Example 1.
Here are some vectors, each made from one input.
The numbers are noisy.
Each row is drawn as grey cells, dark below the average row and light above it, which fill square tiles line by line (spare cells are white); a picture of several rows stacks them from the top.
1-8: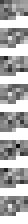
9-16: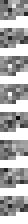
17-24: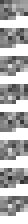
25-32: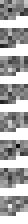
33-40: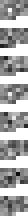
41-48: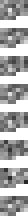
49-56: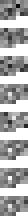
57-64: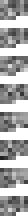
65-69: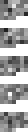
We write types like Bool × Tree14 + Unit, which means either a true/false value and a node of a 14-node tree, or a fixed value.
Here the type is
Label8 + Line8.
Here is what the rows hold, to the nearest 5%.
About 55% of them hold one of 8 labels. The rest hold a point on an 8-point line.
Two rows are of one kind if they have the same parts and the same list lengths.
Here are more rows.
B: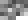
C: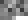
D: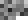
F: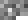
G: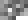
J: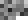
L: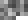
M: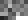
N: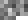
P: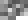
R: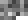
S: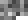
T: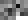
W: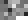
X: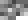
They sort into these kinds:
B, F, G, L, N, P, R, S, X
C, D, J, M, T, W

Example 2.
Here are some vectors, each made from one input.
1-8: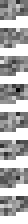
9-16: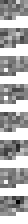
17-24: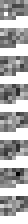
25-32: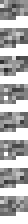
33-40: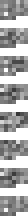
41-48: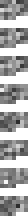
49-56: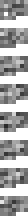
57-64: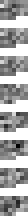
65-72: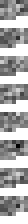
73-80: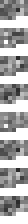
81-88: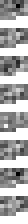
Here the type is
Bool × Bool × Bool + Line8.
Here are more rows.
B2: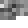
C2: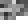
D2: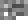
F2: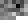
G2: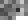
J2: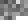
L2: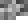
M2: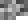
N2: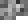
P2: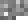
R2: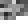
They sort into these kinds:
B2, D2, F2, G2, J2, P2
C2, L2, M2, N2, R2

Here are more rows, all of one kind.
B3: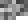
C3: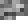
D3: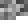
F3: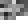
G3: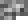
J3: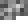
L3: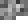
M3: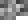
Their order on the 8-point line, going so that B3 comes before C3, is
F3, B3, D3, M3, L3, J3, G3, C3.
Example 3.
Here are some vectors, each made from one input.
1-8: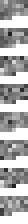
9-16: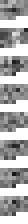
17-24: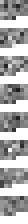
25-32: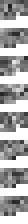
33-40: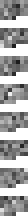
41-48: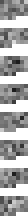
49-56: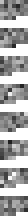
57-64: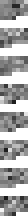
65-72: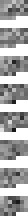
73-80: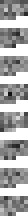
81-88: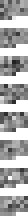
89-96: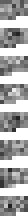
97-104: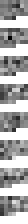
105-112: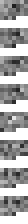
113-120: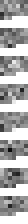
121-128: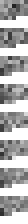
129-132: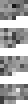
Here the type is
(Bool × Bool × Bool + Unit) × Label11.
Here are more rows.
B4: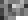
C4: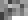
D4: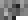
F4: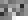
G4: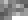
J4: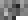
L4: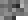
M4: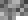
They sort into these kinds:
B4, C4, F4, G4, M4
D4, J4, L4

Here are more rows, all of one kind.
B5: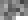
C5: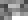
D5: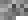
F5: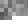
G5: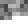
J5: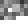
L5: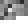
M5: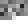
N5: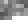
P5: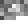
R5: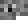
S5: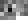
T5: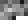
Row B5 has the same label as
F5, L5 and N5.
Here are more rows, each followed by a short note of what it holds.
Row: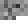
one of 11 labels
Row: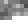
one of 11 labels and three true/false values
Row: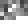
one of 11 labels and three true/false values
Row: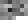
one of 11 labels and three true/false values
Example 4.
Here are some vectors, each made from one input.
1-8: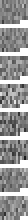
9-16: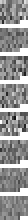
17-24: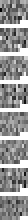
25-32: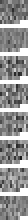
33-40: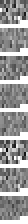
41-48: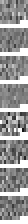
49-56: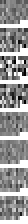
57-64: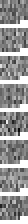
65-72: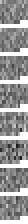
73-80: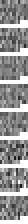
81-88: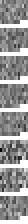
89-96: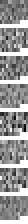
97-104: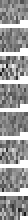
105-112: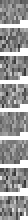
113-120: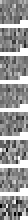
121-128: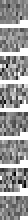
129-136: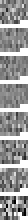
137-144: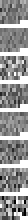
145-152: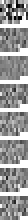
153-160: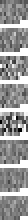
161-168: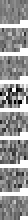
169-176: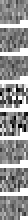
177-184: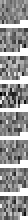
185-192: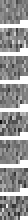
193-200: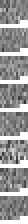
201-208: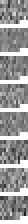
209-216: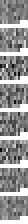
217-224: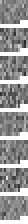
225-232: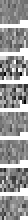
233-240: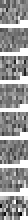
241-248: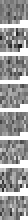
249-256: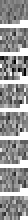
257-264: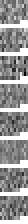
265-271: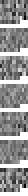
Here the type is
Circle6 + Line9.
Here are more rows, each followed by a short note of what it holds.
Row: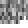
a point on a 9-point line
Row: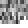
a point on a 9-point line
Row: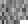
a point on a 6-point circle
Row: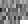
a point on a 6-point circle
